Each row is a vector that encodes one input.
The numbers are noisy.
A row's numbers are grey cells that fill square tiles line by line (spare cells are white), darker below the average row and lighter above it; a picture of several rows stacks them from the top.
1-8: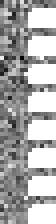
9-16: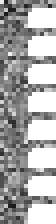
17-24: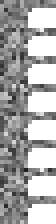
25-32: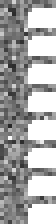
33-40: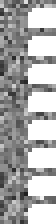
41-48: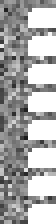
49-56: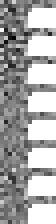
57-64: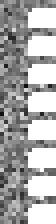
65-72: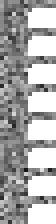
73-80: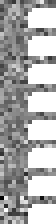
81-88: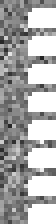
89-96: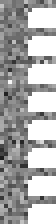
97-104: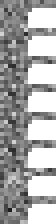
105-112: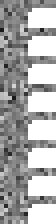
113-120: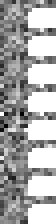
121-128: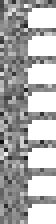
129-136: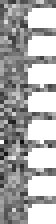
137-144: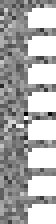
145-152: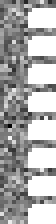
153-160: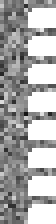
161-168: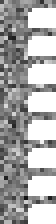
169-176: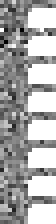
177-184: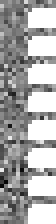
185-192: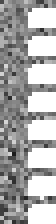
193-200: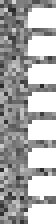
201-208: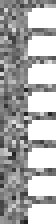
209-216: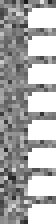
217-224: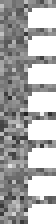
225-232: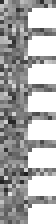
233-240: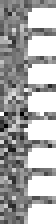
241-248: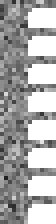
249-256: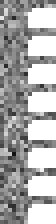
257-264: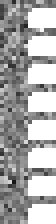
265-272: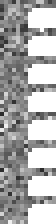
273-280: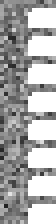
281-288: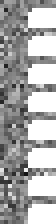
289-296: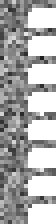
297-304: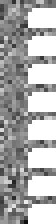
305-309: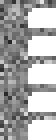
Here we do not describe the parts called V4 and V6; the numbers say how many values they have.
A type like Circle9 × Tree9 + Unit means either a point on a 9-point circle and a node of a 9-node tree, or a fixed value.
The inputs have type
Bool × (Line5 + V6) + Tree9 + V4 × V4.
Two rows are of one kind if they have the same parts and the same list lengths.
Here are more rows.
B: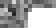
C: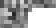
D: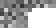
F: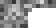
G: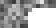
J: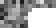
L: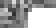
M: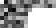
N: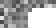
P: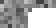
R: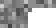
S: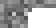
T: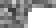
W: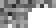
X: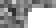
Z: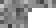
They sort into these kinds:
B, C, L, M, T, X
D, N, P, R, S, Z
F, G, J
W

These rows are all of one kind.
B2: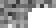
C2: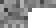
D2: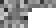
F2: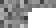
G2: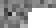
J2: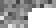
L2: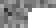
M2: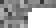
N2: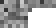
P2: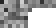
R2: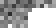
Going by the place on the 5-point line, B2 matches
C2, L2, N2 and P2.
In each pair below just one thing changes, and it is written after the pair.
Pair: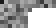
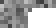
the value of V6
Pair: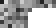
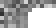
the true/false value
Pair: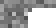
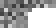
the true/false value
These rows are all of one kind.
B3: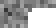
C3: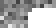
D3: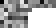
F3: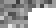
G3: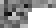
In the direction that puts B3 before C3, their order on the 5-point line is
B3, F3, C3, G3, D3.
